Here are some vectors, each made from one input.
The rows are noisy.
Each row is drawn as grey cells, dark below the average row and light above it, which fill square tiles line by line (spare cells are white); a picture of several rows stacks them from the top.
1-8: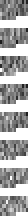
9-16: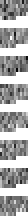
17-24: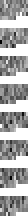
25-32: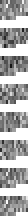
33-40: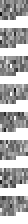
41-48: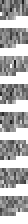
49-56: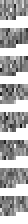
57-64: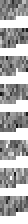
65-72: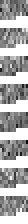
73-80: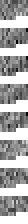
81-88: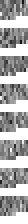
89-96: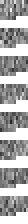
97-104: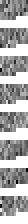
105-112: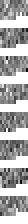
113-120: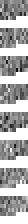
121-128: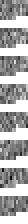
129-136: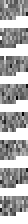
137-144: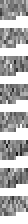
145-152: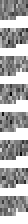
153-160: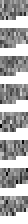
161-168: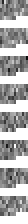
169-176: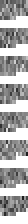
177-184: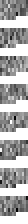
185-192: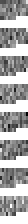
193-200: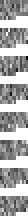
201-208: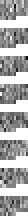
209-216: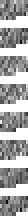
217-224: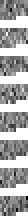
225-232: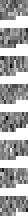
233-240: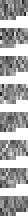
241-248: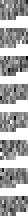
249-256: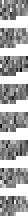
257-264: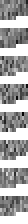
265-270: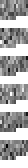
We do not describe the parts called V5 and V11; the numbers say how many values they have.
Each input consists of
a value of V5 and a value of V11, together with either a point on a 14-point circle and a true/false value, or one of 12 labels.
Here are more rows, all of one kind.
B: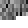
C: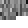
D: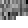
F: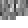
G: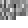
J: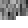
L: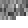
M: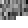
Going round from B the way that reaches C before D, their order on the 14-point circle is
B, J, F, C, L, D, M, G.
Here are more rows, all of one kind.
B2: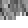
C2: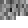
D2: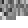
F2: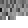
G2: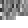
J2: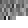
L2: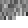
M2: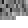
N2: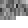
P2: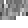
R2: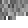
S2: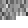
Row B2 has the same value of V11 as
L2, R2 and S2.
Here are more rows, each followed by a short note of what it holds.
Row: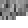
a point on a 14-point circle, a true/false value, a value of V5 and a value of V11
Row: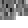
one of 12 labels, a value of V5 and a value of V11
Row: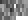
one of 12 labels, a value of V5 and a value of V11
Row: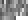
one of 12 labels, a value of V5 and a value of V11
